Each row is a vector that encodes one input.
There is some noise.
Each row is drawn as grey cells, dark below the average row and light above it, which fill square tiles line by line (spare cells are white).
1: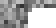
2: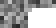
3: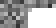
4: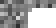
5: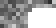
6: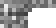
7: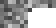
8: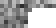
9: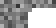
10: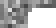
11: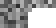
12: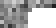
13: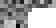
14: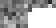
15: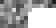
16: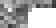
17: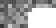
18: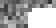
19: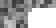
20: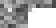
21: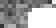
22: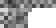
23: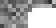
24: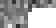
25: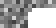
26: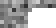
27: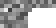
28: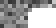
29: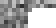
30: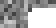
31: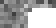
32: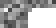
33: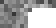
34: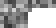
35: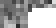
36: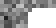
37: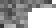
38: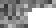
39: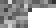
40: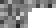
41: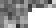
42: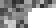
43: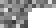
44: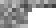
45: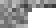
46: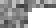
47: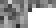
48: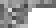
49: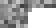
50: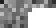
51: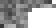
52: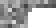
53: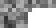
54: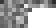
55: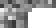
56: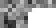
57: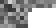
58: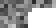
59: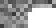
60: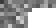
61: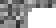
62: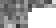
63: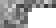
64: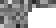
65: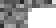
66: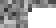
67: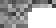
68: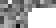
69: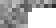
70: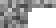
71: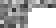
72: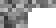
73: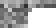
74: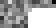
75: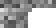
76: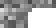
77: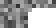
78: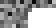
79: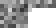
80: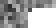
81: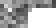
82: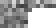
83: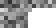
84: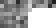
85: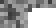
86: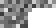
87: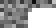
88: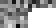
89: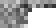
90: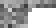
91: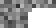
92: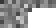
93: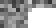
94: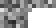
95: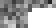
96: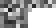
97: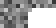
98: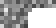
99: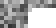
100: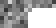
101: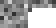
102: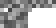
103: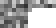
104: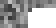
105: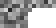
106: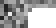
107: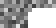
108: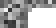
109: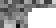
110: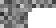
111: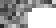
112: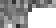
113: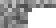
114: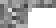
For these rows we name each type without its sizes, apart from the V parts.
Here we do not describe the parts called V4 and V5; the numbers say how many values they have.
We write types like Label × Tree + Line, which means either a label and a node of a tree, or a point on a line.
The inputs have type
Bool × Bool × Bool × V4 + Line + V5.
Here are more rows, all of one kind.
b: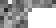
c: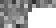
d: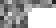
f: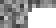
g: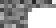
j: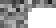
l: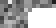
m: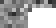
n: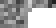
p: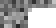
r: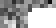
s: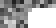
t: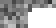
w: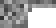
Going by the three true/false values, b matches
d, l and w.
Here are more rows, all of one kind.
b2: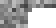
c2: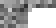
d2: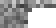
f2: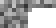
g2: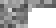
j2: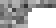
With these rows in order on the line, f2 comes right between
b2 and d2.
